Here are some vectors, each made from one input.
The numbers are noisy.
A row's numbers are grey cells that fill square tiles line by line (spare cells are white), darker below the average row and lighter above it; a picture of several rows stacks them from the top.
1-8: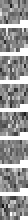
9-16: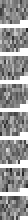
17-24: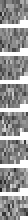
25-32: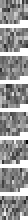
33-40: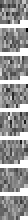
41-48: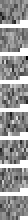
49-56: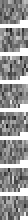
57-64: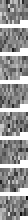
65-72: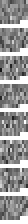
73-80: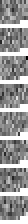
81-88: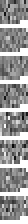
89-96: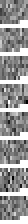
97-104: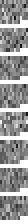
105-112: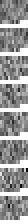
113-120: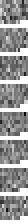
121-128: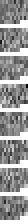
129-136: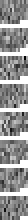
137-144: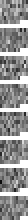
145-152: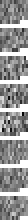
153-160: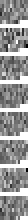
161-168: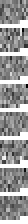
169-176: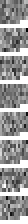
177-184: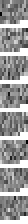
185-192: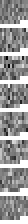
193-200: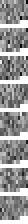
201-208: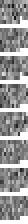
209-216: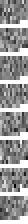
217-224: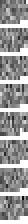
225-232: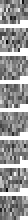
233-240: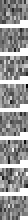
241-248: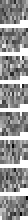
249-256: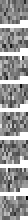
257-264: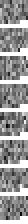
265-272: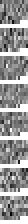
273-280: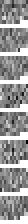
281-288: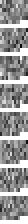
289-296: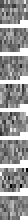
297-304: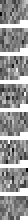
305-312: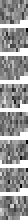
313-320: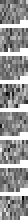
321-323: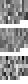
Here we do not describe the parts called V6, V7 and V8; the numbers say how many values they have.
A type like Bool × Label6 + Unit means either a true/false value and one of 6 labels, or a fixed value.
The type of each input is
Bool × (Circle9 + Circle11) + V6 × V8 + V7.
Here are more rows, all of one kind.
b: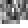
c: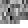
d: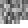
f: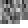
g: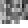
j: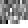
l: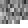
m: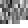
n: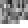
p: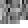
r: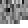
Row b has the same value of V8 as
f, g, n and p.
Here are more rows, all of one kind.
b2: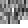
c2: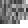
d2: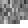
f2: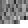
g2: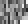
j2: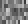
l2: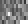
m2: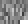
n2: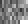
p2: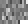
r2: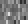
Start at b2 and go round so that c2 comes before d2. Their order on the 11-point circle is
b2, c2, d2, f2, r2, l2, j2, p2, g2, m2, n2.
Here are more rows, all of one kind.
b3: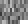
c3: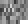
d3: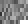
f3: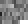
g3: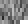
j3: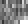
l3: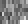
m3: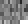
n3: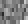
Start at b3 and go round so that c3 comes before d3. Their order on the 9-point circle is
b3, c3, n3, g3, j3, m3, d3, l3, f3.
